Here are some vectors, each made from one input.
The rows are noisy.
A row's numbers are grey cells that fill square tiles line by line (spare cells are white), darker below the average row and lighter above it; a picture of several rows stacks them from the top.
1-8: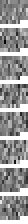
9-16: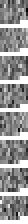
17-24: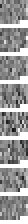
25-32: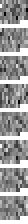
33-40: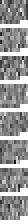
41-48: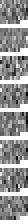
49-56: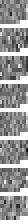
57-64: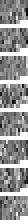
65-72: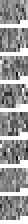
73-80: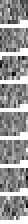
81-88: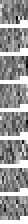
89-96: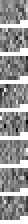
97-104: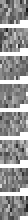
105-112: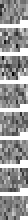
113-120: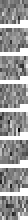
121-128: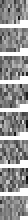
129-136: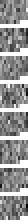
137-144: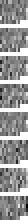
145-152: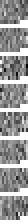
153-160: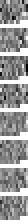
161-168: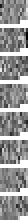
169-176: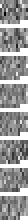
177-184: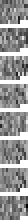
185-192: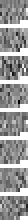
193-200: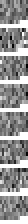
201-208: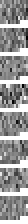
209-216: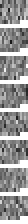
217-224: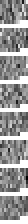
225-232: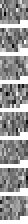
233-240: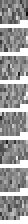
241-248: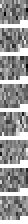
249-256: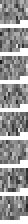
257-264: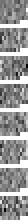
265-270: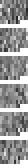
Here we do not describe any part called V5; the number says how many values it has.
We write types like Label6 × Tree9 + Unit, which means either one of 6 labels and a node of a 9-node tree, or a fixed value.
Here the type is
Bool × Bool × Bool × List2(V5) + Label4 × Label4.
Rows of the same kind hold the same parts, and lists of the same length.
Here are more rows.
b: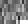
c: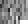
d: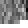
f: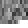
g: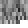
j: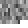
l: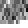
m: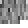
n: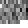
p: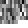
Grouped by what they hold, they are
b
c, d, f, m
g, j, n
l, p

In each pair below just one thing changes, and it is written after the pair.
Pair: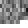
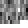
one of the three true/false values
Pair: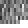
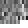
the value of V5 in item 1 of the list
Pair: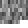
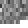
one of the three true/false values
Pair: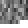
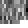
one of the three true/false values
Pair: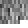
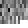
the value of V5 in item 1 of the list
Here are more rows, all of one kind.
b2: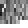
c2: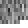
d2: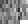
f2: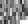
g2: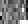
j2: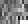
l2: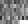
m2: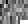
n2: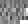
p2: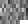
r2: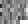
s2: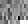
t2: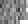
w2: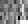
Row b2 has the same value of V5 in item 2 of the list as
f2, l2 and s2.
